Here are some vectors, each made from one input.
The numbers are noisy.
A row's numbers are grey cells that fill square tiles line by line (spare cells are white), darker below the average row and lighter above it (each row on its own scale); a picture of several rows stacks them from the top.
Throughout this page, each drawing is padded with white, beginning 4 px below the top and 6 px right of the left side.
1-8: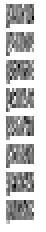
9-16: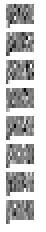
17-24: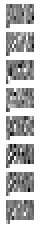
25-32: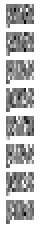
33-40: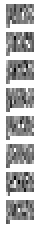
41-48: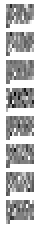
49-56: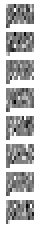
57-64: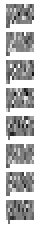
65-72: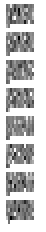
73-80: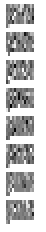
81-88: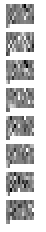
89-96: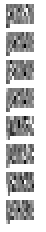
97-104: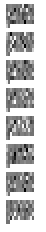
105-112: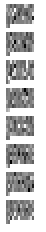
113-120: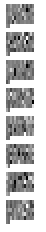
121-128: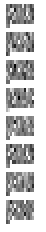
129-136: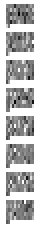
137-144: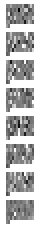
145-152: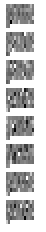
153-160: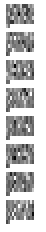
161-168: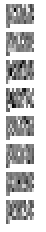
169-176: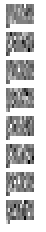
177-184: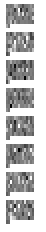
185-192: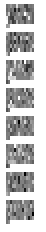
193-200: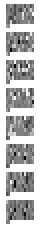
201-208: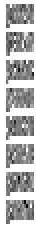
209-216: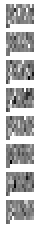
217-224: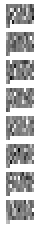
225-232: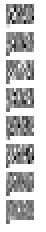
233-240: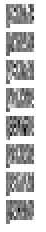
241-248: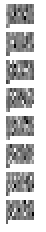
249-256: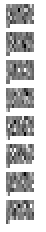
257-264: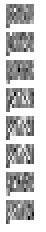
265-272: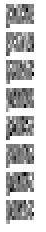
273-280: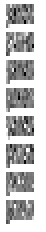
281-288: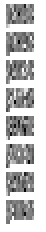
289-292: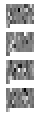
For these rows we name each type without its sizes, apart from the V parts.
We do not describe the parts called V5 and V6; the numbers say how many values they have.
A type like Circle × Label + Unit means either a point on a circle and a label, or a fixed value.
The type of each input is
Bool × Label × V5 × V6.
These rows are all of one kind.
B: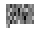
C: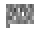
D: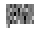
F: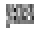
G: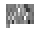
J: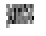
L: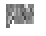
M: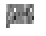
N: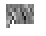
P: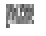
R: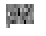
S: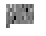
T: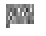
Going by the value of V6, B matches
D, L and N.
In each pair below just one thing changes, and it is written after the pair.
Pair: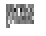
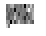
the value of V5
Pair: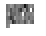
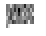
the value of V6
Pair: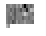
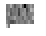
the value of V5
